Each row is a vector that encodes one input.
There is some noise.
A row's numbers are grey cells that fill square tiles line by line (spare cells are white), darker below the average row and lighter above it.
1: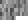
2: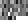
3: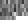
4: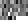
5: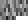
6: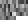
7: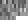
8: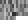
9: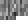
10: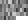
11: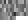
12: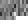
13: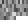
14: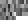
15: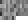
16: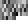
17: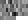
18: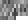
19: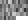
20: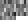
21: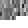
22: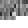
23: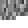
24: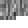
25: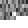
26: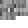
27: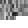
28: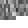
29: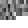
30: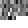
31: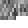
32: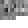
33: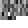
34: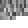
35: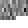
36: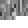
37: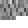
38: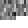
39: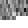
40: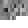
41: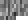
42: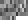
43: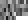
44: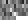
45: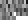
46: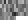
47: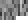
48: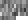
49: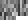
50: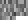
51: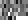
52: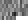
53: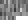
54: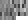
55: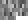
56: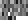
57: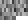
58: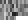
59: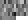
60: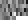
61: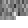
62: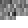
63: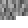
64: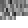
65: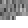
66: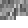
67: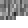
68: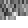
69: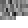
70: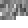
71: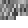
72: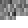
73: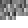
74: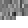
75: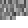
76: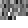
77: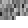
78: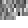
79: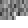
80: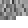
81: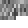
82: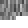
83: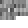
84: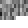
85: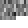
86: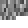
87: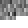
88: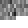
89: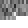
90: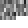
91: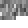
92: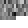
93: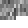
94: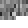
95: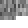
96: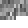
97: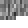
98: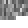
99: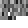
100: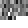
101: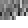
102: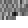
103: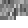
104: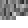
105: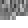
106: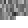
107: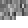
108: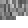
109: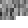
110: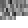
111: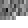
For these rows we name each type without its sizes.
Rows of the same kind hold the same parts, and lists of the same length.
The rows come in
3 kinds.
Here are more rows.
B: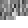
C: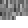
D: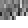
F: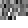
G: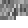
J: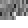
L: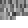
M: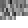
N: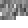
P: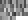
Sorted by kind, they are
B, C, D, J
F
G, L, M, N, P

